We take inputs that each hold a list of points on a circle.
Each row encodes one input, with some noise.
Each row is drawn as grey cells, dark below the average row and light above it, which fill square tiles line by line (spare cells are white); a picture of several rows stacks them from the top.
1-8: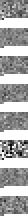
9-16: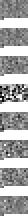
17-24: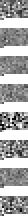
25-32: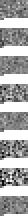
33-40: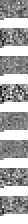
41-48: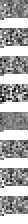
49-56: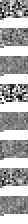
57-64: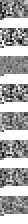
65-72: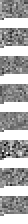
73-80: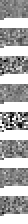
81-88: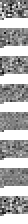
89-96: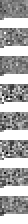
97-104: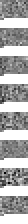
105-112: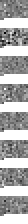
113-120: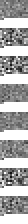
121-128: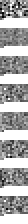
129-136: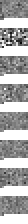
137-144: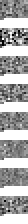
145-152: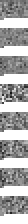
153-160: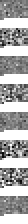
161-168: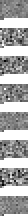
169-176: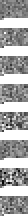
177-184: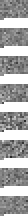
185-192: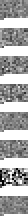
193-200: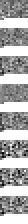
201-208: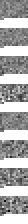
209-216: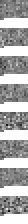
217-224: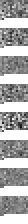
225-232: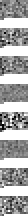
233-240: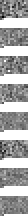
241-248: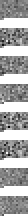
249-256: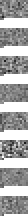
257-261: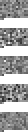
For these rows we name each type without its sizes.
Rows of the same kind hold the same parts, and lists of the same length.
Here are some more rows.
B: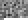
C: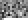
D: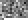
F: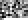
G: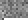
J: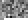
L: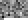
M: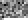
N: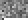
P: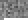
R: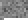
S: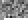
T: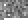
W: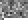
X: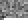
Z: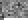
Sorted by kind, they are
B, C, D, R, W
F, P, T, X
G, L, N, Z
J, M, S

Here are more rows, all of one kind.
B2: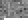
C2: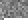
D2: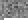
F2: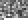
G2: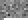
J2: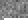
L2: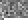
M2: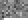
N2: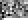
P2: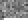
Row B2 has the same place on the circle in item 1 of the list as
F2 and N2.
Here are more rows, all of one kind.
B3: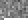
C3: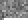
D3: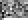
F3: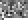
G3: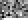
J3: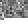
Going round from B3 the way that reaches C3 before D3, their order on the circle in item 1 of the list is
B3, F3, J3, G3, C3, D3.
